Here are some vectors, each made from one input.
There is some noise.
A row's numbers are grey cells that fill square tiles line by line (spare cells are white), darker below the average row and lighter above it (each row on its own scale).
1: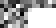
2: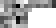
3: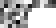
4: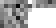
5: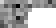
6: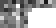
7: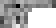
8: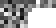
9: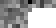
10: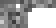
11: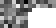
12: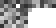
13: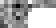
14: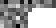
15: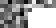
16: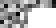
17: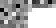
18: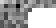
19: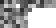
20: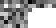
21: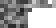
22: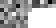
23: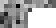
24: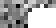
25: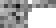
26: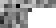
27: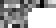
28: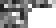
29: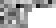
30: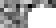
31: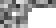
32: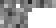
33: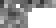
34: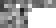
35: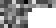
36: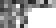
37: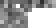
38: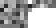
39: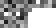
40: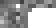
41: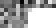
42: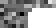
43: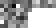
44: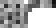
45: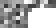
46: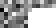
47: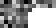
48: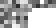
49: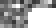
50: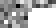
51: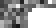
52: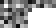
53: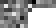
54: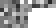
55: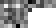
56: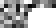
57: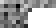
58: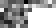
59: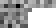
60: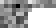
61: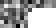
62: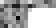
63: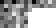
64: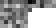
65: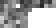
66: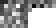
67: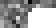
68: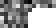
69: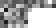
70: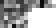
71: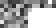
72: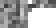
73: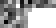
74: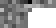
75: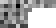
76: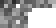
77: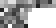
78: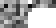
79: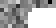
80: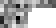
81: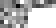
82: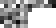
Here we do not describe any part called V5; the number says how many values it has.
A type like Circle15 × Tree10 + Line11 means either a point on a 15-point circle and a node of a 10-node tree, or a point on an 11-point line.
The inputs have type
(Label8 + Line7) × V5.
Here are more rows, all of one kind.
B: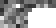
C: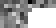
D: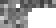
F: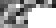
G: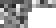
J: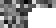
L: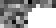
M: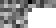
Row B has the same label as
D and J.
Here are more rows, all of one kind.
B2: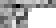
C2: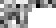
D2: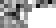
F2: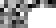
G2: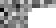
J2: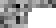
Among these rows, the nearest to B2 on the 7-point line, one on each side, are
C2 and D2.
